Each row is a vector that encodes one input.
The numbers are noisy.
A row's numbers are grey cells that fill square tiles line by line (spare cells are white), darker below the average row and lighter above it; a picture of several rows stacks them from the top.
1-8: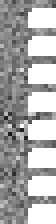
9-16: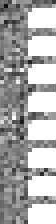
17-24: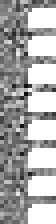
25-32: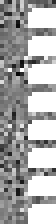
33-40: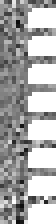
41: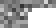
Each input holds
a point on a 4-point line and three true/false values.
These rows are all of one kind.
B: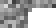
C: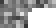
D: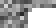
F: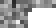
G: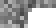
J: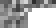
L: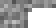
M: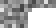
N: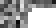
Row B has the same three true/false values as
J, M and N.
